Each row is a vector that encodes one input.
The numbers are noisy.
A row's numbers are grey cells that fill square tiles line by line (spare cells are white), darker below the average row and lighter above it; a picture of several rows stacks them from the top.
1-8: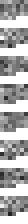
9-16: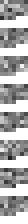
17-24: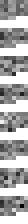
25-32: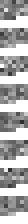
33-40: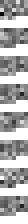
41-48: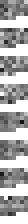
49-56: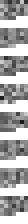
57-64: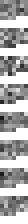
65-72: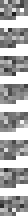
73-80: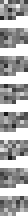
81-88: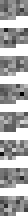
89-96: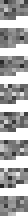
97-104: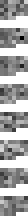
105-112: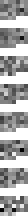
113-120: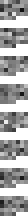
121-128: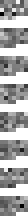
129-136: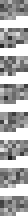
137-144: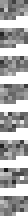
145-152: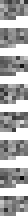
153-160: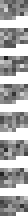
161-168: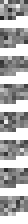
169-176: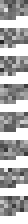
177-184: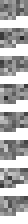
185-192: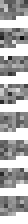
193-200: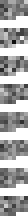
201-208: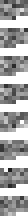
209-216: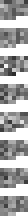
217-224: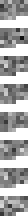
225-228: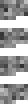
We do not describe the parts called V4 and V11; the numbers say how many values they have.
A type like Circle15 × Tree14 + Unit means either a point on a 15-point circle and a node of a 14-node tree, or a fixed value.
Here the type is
Bool × (Line9 + V11) + V4.
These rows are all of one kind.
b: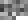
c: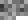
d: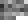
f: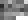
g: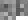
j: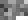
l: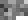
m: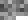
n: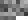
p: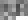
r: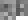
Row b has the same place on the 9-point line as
g, p and r.
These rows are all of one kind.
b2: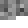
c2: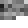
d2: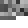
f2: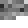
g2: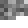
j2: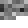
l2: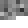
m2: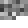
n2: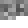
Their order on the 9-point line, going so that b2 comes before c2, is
m2, n2, b2, l2, j2, f2, g2, c2, d2.
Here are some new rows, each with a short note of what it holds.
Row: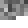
a true/false value and a value of V11
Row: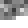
a true/false value and a value of V11
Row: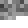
a point on a 9-point line and a true/false value
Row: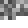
a value of V4
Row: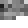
a point on a 9-point line and a true/false value
